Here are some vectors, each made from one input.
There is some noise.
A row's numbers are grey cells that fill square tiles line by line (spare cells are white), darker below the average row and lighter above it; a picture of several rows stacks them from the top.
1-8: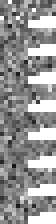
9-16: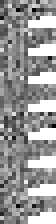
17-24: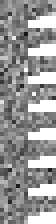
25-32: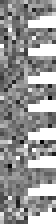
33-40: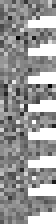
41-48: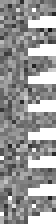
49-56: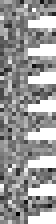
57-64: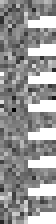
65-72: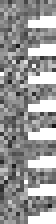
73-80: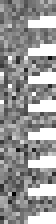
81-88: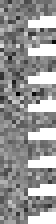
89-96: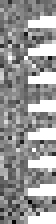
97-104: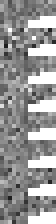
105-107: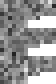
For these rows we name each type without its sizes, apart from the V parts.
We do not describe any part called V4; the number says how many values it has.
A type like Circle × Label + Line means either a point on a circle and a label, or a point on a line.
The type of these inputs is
(Bool × Bool × Bool + V4) × Line.
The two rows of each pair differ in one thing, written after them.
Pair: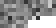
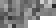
one of the three true/false values
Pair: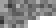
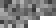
the place on the line
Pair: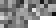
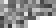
the place on the line
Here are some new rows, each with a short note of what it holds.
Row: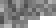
a point on a line and three true/false values
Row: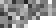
a point on a line and three true/false values
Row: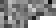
a point on a line and a value of V4
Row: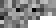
a point on a line and a value of V4
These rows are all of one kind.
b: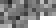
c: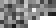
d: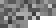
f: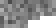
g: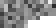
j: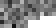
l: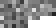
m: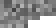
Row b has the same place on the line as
f and j.
